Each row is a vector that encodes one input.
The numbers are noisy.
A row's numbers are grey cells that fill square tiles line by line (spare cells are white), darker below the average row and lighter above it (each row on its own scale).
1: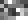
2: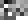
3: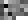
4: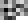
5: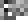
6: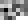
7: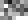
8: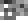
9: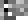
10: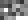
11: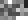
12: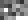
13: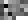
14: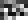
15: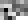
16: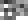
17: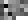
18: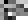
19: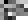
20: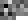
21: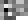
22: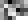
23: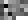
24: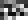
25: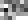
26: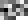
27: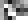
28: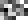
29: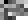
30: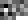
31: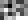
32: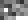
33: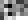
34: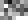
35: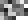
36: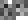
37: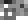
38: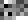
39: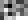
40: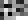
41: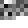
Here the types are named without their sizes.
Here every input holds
a point on a circle and a true/false value.
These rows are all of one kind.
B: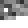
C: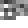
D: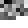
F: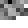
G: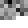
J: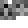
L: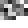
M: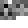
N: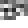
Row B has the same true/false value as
J and M.
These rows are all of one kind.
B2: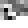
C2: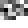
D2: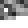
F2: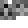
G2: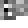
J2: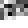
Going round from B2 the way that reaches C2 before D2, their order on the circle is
B2, C2, F2, G2, D2, J2.
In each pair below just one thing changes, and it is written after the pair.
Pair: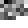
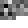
the true/false value
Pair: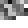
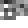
the place on the circle
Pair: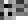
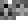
the place on the circle
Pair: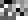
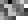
the place on the circle
